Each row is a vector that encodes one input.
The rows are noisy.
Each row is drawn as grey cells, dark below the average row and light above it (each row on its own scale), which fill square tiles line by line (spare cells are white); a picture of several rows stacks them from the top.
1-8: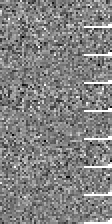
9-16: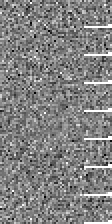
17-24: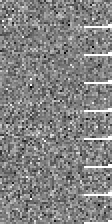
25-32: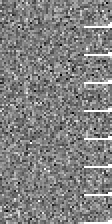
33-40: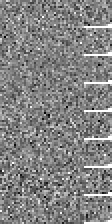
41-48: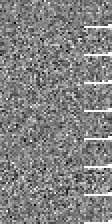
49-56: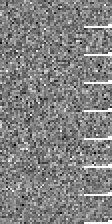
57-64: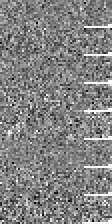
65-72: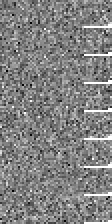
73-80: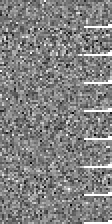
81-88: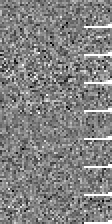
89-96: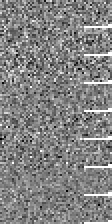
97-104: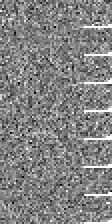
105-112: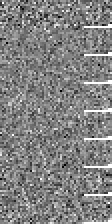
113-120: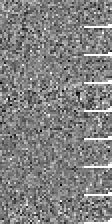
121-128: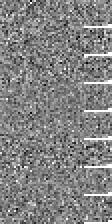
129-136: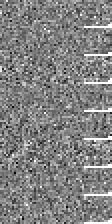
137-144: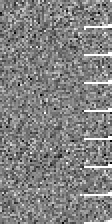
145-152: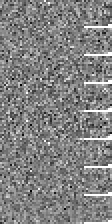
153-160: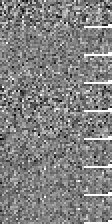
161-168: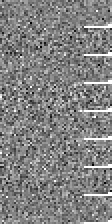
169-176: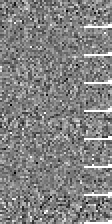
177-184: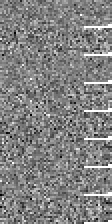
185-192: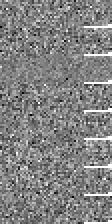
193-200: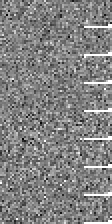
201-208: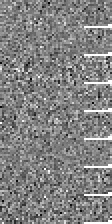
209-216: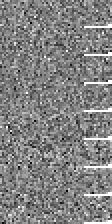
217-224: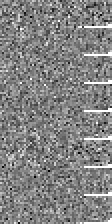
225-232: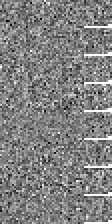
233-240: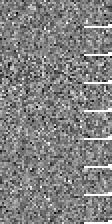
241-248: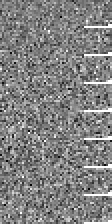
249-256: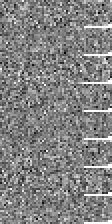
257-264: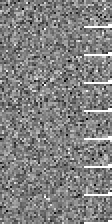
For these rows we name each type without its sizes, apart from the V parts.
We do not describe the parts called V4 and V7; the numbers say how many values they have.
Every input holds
either a node of each of three trees and a true/false value, or a value of V4 and a value of V7.
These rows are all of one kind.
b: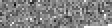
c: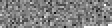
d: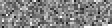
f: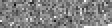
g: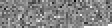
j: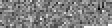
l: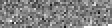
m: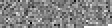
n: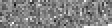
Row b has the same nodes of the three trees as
f, j and n.
